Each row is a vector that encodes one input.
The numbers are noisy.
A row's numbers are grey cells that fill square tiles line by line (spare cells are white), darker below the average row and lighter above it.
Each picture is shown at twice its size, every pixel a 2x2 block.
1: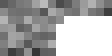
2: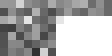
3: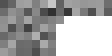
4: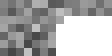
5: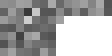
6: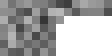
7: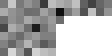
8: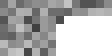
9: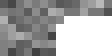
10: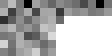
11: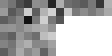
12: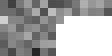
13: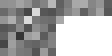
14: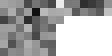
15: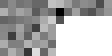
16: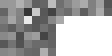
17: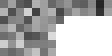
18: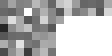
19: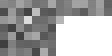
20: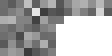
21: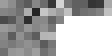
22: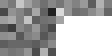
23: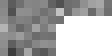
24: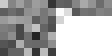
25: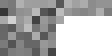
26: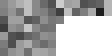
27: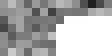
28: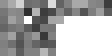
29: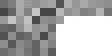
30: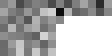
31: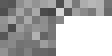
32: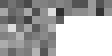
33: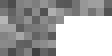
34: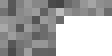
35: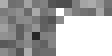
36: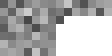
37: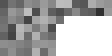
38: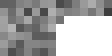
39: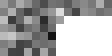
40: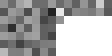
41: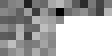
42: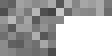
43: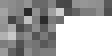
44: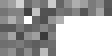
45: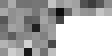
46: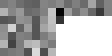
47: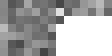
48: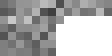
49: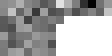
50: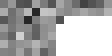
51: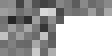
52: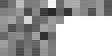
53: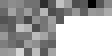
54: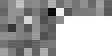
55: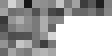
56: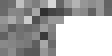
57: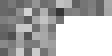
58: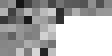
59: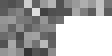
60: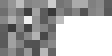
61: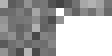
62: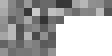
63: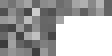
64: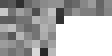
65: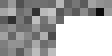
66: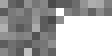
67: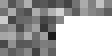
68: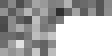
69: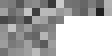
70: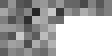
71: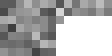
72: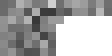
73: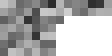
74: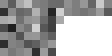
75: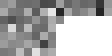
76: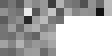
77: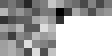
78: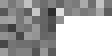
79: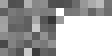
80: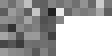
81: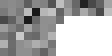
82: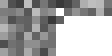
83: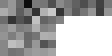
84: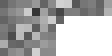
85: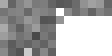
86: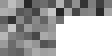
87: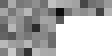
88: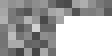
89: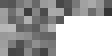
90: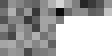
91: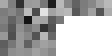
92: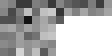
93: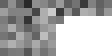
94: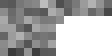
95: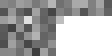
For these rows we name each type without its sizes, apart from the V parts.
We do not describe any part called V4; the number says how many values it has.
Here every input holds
three true/false values, together with either a fixed value, or a node of a tree and a value of V4.
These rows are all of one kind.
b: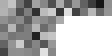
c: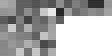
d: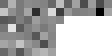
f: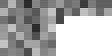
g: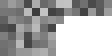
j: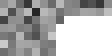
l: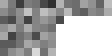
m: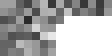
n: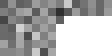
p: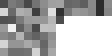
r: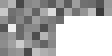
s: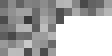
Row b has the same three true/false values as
c, d and r.
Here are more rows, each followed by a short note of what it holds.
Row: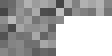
three true/false values
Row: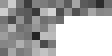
a node of a tree, three true/false values and a value of V4
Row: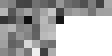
a node of a tree, three true/false values and a value of V4
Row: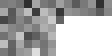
a node of a tree, three true/false values and a value of V4
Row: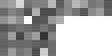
three true/false values
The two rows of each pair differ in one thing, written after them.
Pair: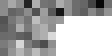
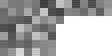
the value of V4
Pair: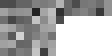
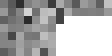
one of the three true/false values
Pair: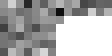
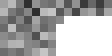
one of the three true/false values
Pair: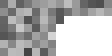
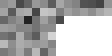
one of the three true/false values
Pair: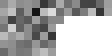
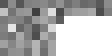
one of the three true/false values
